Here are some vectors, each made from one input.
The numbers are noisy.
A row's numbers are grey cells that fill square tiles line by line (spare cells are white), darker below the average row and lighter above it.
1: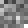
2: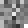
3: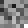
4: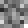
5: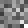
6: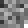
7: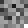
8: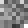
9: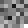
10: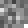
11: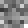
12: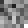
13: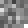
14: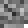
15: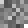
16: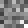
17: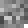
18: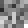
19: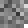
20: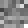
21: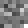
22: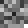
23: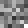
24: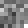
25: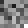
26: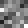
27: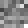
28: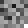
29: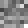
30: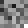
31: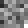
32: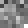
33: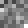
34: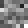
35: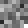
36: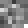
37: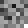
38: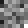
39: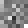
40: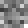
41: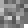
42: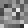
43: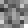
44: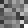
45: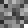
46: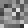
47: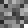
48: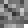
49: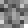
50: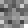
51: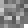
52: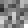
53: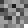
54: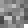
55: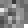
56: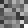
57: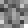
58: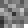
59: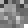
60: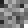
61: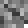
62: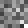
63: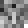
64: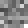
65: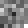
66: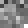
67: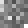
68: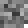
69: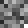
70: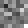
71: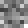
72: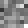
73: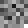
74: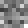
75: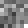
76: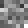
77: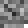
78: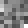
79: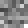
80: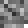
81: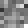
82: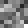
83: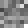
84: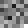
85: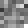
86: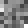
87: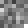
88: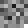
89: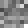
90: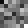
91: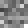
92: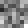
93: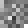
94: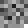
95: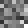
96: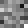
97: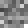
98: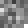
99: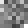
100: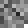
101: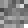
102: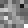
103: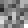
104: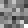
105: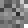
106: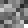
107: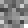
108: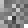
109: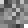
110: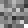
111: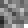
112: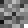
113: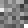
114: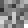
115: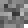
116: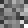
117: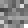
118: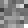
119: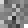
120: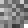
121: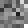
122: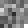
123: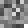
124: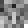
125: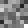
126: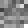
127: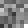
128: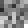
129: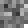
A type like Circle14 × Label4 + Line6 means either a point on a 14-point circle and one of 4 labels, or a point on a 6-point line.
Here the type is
(Circle11 + Unit) × Line14.
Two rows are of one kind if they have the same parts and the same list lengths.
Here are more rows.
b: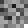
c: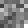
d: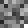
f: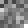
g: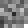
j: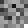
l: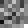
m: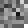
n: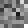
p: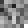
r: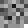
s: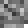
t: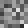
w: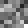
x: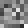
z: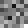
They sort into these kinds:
b, j, p, r, z
c, d, f, g, l, m, n, s, t, w, x

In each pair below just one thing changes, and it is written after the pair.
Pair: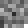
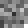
the place on the 14-point line
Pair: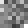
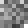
the place on the 14-point line
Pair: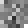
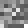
the place on the 14-point line
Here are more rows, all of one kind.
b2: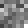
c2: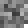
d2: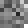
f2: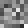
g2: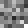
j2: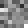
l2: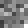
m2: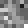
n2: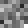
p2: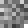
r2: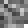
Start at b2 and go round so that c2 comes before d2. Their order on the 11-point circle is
b2, l2, r2, c2, d2, f2, g2, p2, n2, m2, j2.
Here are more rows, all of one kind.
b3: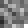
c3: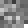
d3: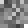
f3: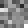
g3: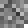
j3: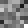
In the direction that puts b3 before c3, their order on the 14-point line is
b3, c3, g3, d3, f3, j3.
